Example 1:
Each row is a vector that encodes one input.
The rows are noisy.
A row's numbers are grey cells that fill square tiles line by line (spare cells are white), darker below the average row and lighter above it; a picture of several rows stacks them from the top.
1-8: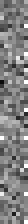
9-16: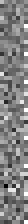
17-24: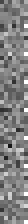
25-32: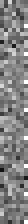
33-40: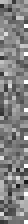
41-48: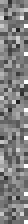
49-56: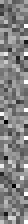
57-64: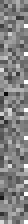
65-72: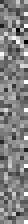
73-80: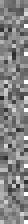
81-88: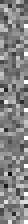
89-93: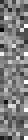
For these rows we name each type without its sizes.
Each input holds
a point on a line, together with either a fixed value, or four true/false values.
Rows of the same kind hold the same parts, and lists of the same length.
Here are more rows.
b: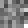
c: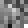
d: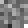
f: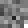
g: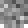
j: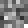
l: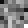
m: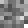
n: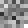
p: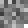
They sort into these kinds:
b, c, d, f, g, m, n, p
j, l

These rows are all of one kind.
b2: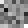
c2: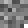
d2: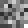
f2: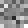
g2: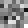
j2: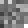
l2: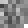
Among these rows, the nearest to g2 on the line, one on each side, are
d2 and f2.
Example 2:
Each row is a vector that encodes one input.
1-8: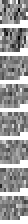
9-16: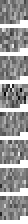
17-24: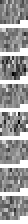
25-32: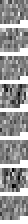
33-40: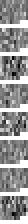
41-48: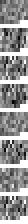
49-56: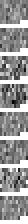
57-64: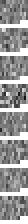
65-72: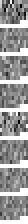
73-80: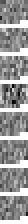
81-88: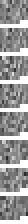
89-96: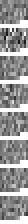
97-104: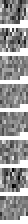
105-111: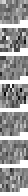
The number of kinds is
2.
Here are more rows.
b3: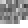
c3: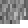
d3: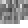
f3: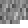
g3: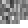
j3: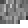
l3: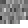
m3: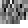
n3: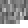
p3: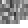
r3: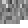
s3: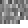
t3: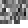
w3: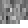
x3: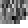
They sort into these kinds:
b3, c3, d3, f3, g3, j3, l3, n3, p3, r3, s3, w3
m3, t3, x3

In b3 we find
a point on a 9-point line and a point on a 15-point line.
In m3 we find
a point on a 7-point line.
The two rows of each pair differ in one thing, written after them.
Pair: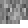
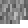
the place on the 15-point line
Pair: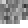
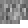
the place on the 15-point line
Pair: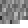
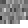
the place on the 9-point line
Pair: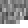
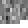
the place on the 15-point line
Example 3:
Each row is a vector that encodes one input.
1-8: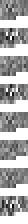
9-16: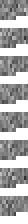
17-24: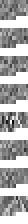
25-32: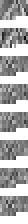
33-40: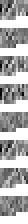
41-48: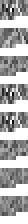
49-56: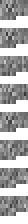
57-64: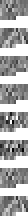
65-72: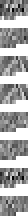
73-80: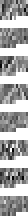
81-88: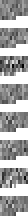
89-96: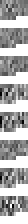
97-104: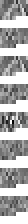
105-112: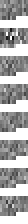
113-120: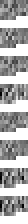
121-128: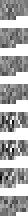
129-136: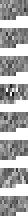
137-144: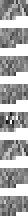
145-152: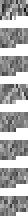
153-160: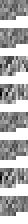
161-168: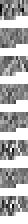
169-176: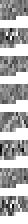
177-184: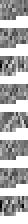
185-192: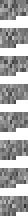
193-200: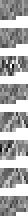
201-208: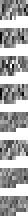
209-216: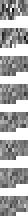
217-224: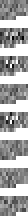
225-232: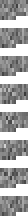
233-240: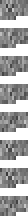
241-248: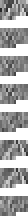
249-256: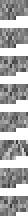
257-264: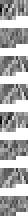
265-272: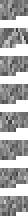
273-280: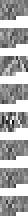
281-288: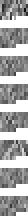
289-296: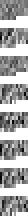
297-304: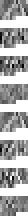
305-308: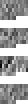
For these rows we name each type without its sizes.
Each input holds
either a point on a line, or three true/false values.
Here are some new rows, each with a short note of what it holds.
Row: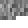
three true/false values
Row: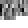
a point on a line
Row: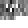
a point on a line
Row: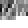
a point on a line
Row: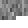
three true/false values
